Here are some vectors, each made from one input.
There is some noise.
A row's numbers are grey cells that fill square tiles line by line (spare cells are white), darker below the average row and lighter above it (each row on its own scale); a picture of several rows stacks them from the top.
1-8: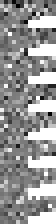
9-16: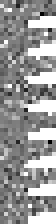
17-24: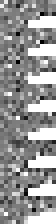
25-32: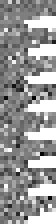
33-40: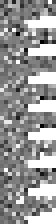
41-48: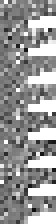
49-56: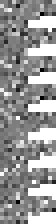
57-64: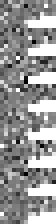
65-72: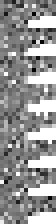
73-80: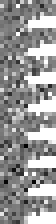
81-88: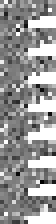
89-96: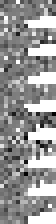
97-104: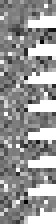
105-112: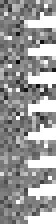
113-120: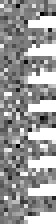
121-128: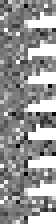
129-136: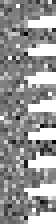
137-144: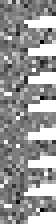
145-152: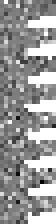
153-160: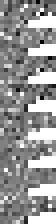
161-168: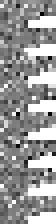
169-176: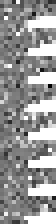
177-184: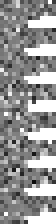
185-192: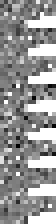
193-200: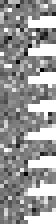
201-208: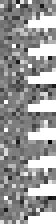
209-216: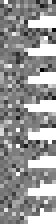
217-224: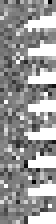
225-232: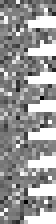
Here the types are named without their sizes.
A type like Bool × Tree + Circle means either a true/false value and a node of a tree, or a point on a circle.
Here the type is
Circle × (Circle + Label).
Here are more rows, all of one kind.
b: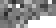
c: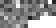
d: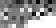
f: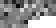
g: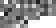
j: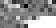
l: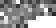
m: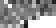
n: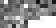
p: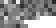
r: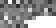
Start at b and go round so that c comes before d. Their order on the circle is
b, c, j, p, l, r, d, f, n, m, g.
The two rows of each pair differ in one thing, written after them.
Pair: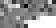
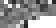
the place on the circle
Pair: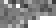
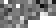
the label
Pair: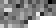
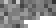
the place on the circle
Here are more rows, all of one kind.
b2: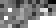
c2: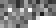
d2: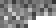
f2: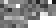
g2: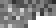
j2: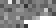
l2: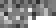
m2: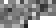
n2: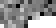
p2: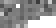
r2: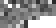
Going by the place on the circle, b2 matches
c2 and g2.
